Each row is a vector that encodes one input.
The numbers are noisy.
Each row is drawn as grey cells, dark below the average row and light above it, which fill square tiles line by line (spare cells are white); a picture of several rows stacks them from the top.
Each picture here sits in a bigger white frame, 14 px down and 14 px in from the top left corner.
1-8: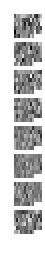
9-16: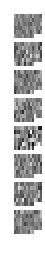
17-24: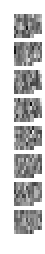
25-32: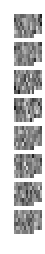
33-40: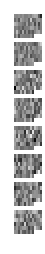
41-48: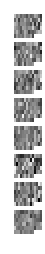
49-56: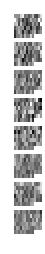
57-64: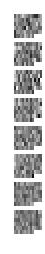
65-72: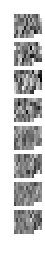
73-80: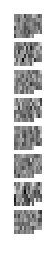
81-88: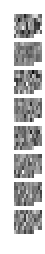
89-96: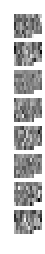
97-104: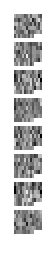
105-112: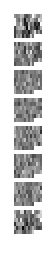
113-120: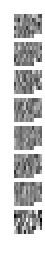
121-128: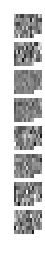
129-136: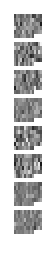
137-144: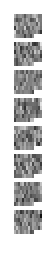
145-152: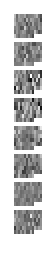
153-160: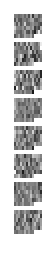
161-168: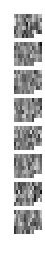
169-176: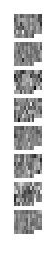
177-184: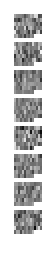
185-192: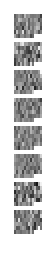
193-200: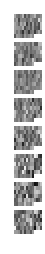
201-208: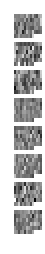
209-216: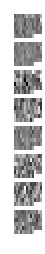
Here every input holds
a point on a 9-point circle, together with either a point on an 11-point line, or a point on a 13-point line.
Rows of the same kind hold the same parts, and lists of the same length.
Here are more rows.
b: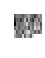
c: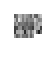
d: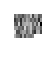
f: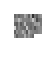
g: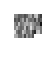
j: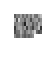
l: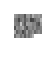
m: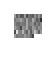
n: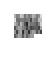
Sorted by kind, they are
b, c, j, l, m
d, f, g, n

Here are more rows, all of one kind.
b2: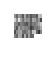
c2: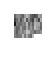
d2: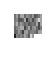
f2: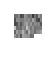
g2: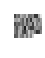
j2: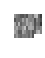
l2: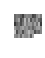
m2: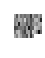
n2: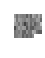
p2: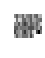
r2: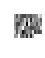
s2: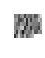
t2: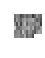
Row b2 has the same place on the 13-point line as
d2, j2, l2 and n2.
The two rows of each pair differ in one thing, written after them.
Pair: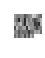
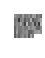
the place on the 9-point circle
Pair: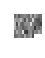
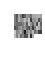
the place on the 9-point circle
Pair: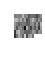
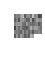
the place on the 9-point circle
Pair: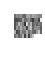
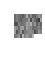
the place on the 9-point circle
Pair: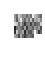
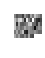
the place on the 9-point circle
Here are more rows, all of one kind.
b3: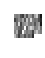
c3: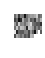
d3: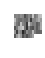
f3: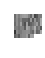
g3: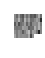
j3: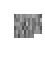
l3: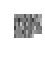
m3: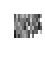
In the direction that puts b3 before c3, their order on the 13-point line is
j3, m3, f3, l3, g3, b3, c3, d3.
